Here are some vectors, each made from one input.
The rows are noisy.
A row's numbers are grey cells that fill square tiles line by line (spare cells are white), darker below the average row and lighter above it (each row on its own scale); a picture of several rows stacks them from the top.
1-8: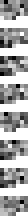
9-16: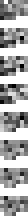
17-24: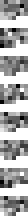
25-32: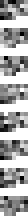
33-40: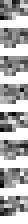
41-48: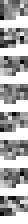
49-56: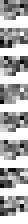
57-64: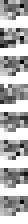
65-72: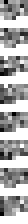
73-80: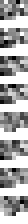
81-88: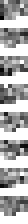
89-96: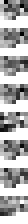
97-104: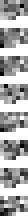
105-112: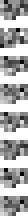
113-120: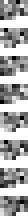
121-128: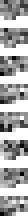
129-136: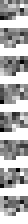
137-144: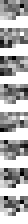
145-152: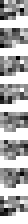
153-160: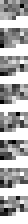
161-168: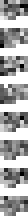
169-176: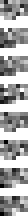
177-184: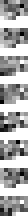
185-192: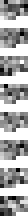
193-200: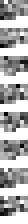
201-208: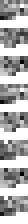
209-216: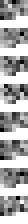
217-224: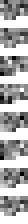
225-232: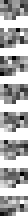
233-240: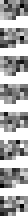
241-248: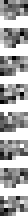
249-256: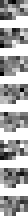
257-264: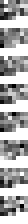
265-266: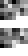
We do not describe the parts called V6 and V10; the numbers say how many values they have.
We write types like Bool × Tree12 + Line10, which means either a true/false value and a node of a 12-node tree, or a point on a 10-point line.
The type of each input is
Bool × Line7 × V6 + V10.
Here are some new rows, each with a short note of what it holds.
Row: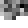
a point on a 7-point line, a true/false value and a value of V6
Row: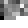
a value of V10
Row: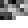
a value of V10
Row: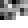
a value of V10
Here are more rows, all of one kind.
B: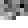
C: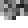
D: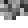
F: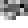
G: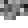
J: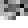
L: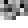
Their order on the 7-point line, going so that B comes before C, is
G, F, J, L, B, D, C.
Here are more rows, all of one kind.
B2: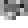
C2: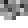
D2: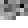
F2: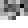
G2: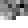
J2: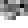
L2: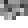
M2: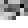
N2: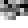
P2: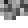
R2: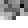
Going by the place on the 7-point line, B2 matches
C2, F2, L2 and M2.
